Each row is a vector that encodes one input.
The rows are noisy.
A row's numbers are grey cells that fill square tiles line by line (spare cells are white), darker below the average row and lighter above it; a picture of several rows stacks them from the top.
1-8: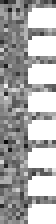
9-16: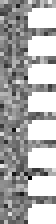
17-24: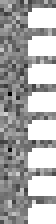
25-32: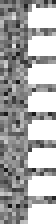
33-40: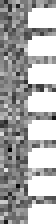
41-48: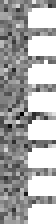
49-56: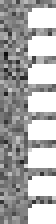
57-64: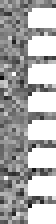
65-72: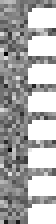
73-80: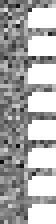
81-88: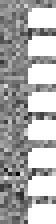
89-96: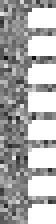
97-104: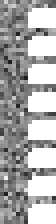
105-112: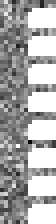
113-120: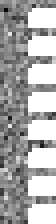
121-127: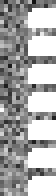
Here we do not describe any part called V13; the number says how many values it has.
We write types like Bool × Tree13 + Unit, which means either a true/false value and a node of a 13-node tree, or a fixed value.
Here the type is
Bool × (Line6 + V13).
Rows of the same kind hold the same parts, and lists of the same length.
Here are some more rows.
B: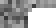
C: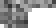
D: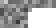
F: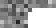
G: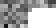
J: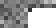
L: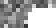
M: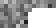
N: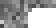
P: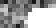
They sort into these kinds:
B, D, F, J, L, M, N
C, G, P

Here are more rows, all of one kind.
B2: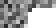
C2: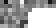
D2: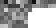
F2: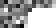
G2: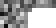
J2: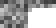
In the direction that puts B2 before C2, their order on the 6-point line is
G2, B2, F2, J2, D2, C2.
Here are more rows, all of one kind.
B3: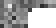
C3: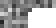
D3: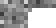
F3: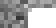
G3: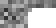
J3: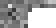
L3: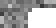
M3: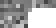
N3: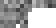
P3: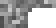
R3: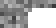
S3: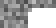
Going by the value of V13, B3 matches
J3, L3, P3 and S3.
